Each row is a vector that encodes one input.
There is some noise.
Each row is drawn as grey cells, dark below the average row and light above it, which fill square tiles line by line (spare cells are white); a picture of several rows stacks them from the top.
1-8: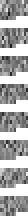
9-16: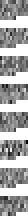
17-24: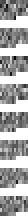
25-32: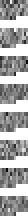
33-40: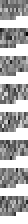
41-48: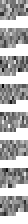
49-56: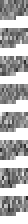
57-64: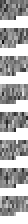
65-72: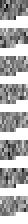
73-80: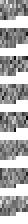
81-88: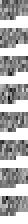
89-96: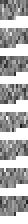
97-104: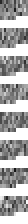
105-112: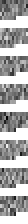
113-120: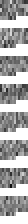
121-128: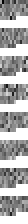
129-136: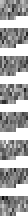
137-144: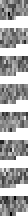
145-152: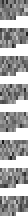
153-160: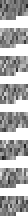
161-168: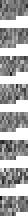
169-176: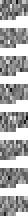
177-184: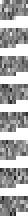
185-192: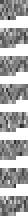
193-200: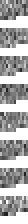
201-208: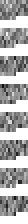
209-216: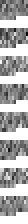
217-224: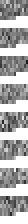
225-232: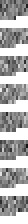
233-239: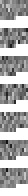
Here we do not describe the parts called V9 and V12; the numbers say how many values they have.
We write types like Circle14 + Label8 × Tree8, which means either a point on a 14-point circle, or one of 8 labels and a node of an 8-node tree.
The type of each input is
(Bool × V9 + Unit) × (Tree10 + V12).
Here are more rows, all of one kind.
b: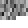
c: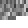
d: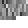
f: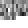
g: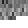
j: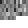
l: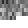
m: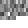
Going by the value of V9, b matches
f and l.
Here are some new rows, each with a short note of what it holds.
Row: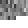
a true/false value, a value of V9 and a value of V12
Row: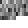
a node of a 10-node tree
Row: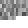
a node of a 10-node tree, a true/false value and a value of V9
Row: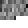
a value of V12
